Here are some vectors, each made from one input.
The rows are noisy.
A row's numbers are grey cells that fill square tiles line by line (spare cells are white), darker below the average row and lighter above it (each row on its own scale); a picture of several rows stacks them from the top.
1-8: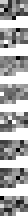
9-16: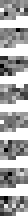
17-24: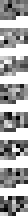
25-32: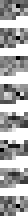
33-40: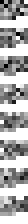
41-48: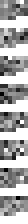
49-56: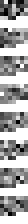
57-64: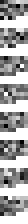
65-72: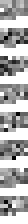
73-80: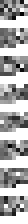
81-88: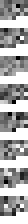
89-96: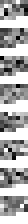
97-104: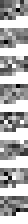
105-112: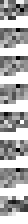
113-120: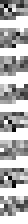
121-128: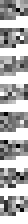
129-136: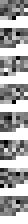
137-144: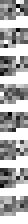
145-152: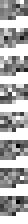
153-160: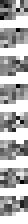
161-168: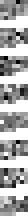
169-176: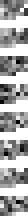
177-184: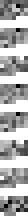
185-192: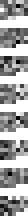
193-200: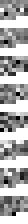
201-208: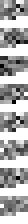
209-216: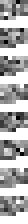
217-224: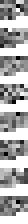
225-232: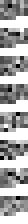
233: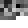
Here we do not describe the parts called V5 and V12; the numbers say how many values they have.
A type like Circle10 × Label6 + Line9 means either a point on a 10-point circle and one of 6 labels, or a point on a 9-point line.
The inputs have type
(Bool × Bool × Bool + V5) × V12 + Line4.
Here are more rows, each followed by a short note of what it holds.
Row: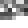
a value of V5 and a value of V12
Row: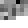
a point on a 4-point line
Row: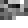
a value of V5 and a value of V12
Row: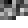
three true/false values and a value of V12
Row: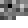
three true/false values and a value of V12
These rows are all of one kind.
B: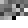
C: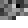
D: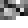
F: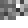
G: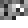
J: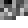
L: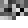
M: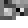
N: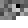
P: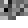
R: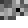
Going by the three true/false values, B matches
C and N.
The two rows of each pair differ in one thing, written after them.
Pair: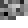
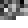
one of the three true/false values
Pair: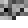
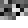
the value of V12
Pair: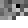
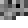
the value of V12
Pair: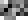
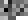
the value of V12
